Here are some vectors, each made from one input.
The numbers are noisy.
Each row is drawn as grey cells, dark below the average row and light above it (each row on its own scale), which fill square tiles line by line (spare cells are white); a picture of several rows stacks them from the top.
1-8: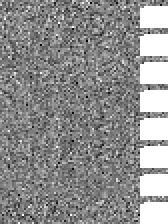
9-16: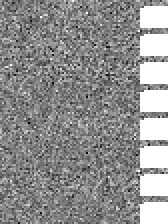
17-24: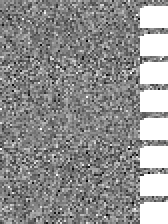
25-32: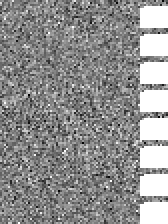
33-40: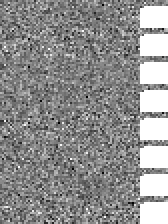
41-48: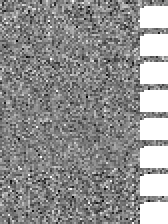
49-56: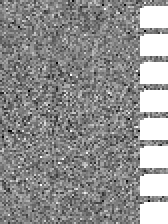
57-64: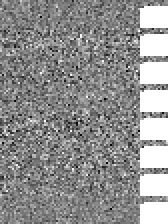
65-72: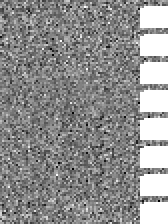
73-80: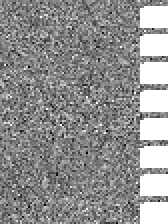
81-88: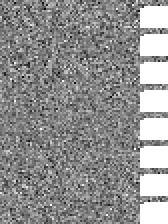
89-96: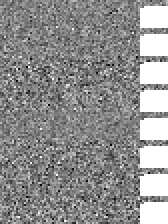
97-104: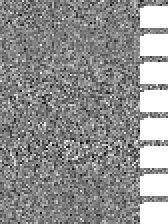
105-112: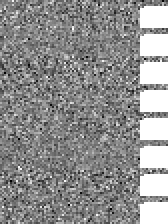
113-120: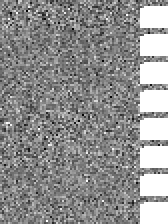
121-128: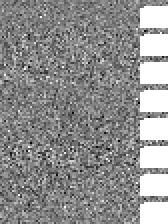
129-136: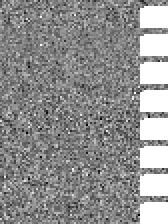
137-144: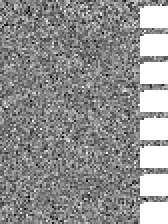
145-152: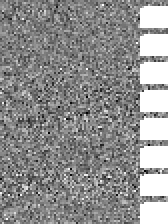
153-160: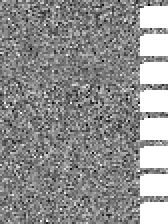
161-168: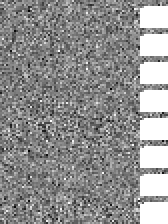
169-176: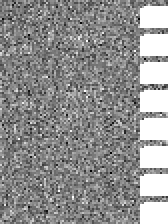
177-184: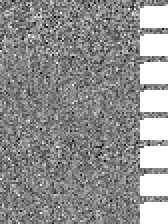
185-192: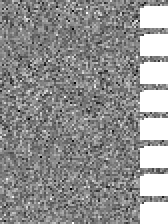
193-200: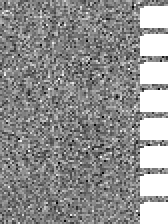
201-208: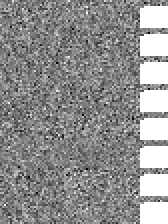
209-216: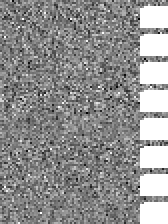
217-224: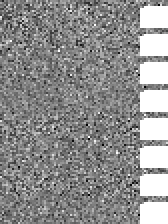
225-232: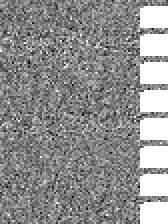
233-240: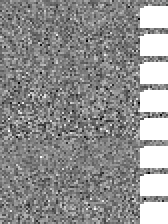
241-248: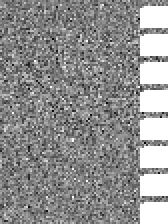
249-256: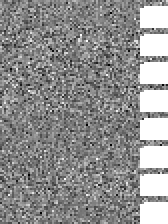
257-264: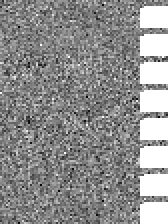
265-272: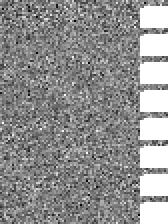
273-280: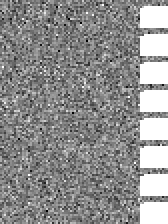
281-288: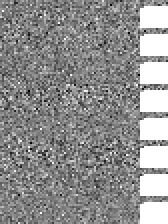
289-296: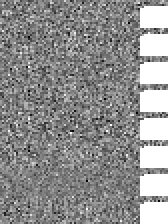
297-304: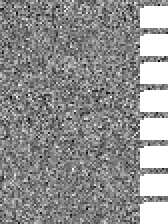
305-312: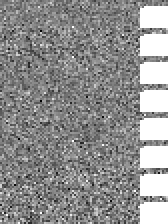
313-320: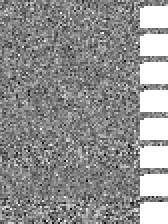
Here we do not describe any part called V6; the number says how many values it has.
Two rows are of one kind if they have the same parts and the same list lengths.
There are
3 kinds of row.
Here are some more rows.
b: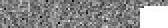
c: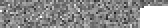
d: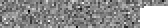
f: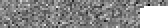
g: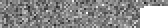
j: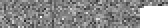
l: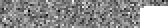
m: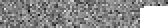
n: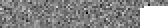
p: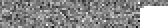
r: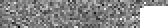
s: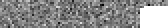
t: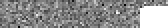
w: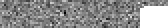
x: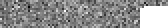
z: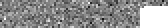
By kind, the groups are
b, f, n, r, s, t
c, g, j, m, p, w, x
d, l, z

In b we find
a point on an 8-point line and a true/false value.
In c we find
a point on a 19-point circle and a value of V6.
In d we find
a value of V6.
